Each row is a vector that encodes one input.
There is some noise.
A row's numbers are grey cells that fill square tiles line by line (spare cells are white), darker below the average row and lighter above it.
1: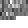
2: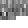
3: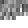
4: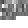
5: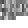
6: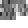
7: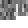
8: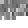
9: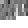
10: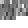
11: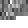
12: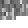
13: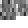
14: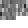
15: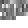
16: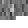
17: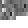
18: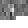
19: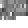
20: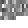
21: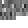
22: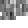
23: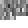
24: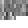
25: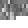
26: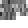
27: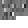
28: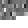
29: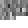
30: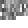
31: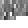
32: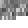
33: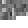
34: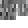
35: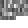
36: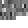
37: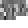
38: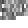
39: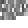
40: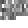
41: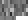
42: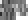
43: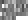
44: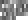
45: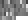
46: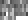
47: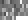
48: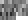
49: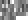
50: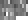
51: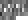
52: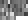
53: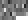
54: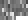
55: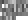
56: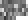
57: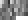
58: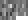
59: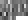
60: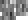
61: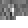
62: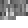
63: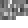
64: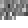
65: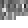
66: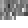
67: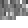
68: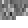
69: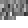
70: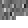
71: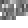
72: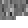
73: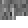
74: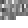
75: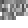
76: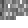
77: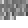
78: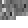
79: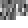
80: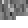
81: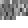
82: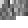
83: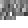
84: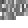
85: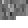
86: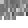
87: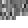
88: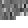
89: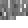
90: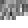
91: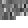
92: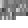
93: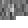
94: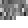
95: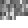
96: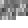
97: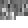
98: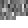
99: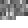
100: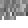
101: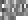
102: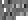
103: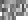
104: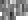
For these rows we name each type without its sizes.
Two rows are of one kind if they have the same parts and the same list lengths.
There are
2 kinds of row.
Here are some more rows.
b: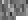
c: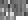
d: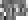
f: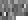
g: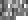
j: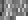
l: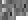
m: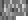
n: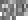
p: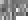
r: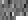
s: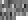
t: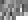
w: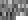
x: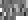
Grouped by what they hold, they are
b, c, d, f, g, j, l, n, p, x
m, r, s, t, w

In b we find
a label and four true/false values.
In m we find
two labels.
